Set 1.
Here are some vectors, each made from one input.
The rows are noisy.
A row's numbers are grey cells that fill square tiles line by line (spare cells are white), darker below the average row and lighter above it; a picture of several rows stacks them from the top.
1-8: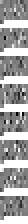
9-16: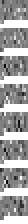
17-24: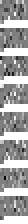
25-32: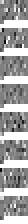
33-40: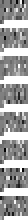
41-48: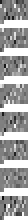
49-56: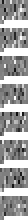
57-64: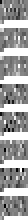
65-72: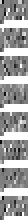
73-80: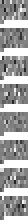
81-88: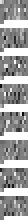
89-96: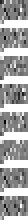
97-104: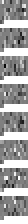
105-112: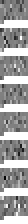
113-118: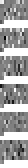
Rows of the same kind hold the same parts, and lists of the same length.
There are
2 kinds of row.
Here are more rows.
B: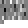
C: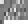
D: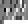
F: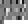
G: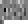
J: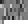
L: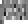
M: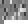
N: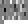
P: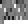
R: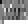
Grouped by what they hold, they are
B, D, F, G, L, M, N
C, J, P, R

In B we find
a point on a 5-point line and a point on a 9-point line.
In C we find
a point on a 5-point line and three true/false values.
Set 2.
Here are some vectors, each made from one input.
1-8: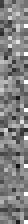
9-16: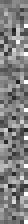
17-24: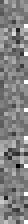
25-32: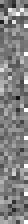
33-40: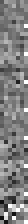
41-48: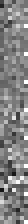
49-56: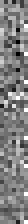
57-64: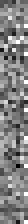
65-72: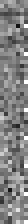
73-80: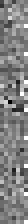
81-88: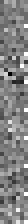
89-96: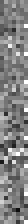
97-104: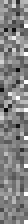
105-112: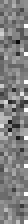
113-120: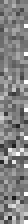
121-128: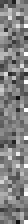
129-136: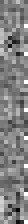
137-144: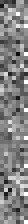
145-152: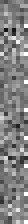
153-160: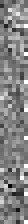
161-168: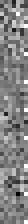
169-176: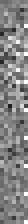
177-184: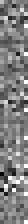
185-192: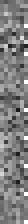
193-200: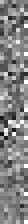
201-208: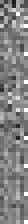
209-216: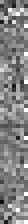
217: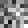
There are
2 kinds of row.
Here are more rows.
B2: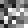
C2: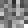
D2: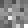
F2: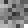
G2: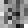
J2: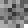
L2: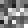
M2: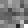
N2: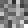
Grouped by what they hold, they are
B2, L2
C2, D2, F2, G2, J2, M2, N2

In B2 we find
a point on a 4-point line.
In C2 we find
a point on an 11-point circle, a point on a 4-point line and a true/false value.
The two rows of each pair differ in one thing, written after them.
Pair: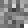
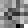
the true/false value
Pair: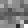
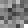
the place on the 11-point circle
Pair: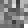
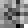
the true/false value
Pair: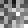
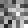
the place on the 11-point circle
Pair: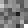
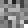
the place on the 4-point line
